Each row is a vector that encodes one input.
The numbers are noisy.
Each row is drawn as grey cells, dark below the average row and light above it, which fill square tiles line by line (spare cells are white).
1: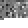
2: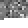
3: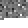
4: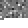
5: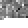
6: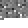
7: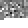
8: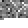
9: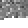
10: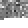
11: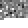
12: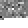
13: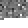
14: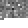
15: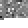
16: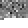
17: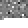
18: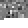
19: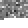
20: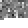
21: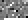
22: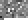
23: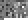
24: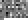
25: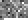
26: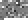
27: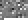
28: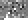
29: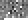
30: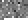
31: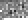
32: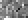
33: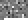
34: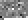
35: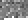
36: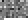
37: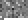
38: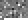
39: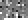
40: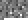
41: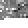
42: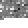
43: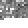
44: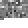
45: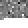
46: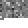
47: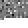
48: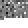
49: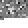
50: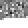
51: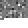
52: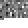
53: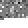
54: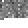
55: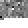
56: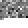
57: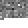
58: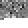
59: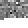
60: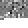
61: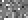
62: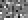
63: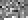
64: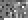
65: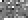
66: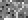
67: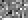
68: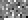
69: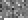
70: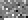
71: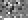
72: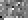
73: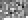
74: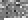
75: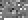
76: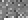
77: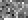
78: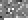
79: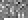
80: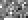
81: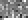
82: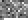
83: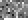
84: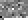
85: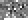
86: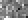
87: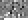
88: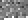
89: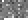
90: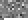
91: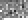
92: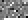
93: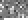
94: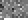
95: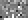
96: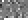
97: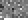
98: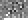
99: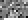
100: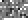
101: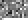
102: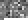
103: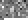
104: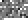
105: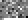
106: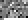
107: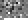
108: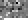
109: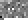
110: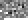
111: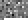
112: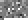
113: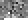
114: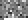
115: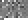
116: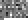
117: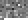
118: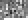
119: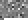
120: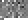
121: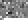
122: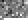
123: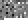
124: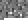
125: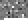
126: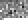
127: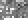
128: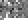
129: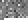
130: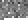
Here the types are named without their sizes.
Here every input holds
a label, together with either a label, or a point on a line.
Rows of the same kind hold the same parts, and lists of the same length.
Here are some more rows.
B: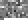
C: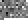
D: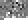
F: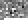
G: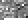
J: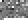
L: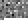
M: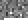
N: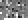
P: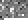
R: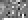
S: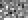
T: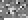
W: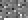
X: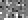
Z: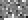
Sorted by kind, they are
B, D, F, G, P, S, T, Z
C, J, L, M, N, R, W, X

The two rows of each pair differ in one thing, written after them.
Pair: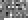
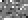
the place on the line
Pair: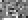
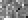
the label
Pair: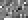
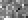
the place on the line
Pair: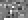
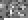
the place on the line
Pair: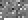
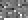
the place on the line
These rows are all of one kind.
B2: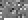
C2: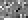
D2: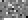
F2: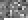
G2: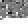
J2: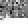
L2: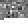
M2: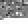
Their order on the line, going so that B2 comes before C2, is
B2, J2, G2, D2, L2, C2, F2, M2.
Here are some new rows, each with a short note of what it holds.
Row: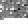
two labels
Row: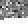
two labels
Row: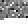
a label and a point on a line
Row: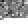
a label and a point on a line
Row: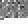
two labels
